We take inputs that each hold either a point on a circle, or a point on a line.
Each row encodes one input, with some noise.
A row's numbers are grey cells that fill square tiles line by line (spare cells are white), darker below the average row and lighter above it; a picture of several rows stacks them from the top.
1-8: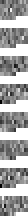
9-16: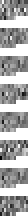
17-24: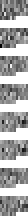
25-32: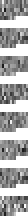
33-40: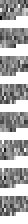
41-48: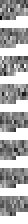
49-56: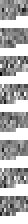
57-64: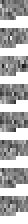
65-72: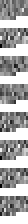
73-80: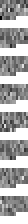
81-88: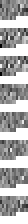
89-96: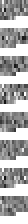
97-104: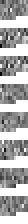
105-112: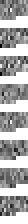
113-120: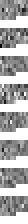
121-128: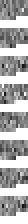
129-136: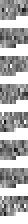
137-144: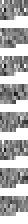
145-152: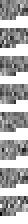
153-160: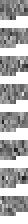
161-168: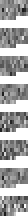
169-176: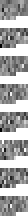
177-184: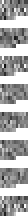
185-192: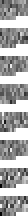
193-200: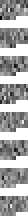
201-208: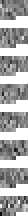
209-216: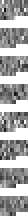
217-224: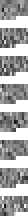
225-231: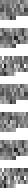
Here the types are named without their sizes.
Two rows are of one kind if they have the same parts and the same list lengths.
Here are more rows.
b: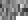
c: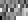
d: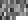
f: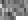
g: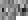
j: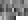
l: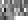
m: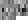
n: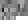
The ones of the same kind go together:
b, f, g, j, m, n
c, d, l

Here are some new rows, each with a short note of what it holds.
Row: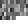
a point on a line
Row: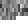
a point on a circle
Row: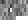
a point on a circle
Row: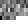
a point on a line
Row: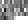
a point on a line
